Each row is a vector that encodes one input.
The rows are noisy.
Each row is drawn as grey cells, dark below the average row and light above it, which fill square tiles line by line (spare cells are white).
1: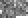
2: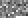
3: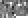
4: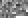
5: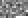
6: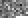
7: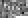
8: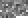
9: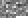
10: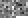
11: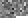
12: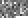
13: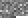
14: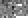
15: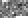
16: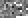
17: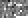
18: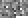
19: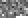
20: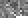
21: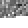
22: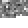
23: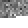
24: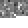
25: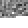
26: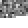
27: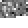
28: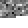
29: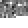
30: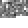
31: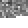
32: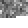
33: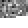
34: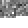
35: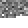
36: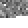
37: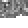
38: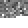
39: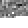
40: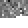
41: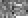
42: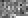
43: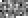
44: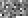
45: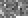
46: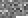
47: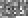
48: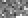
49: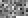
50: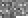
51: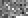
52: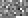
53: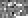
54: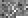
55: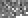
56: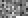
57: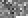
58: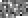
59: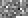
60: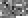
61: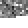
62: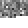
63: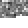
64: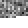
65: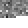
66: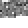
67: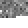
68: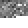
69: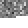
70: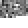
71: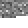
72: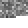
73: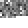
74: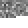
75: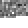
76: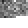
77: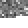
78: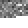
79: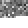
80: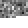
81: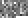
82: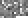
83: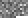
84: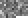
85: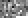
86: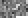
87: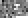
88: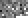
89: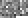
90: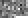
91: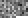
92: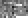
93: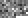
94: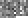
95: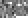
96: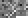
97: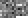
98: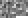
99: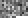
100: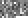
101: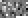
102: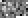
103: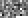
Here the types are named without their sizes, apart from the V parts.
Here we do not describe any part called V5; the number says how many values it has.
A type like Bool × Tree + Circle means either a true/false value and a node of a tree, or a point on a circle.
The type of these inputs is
Line × (Tree + V5).
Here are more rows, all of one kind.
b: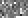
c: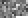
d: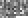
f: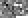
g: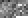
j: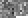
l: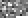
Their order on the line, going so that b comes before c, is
b, d, j, f, g, c, l.
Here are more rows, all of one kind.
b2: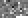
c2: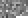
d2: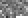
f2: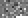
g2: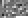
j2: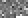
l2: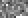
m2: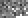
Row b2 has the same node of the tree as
j2 and m2.
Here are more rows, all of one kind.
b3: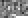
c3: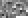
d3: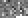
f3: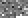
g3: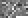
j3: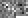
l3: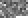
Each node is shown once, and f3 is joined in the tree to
d3.
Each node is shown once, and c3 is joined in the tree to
g3.
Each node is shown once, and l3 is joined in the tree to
b3 and j3.
